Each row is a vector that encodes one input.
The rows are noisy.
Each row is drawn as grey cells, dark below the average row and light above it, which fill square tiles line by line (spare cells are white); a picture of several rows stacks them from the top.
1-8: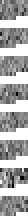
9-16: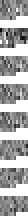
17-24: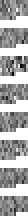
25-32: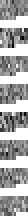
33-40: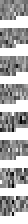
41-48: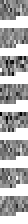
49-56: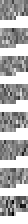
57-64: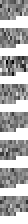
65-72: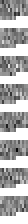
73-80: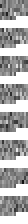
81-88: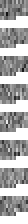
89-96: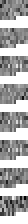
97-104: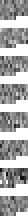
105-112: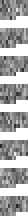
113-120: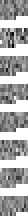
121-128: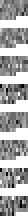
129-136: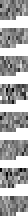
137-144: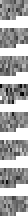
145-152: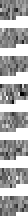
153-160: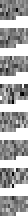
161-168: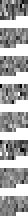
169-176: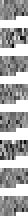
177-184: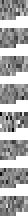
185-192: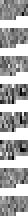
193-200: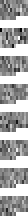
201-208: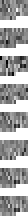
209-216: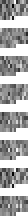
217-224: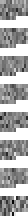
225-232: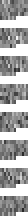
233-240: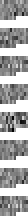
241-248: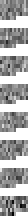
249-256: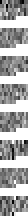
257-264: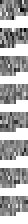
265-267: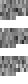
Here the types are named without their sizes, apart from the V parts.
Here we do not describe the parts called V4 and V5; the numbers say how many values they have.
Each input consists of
either a value of V4 and a value of V5, or a list of points on a line.
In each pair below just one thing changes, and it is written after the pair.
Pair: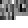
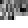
the value of V4
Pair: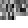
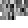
the value of V5
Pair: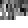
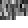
the value of V4
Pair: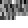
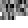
the value of V4
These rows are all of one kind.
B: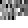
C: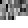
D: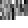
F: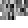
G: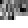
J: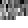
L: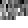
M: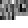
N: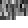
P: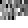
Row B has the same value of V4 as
C, J, L and P.
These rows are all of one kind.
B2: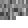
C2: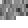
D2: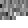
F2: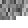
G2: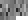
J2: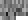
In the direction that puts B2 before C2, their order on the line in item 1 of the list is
F2, G2, B2, J2, C2, D2.
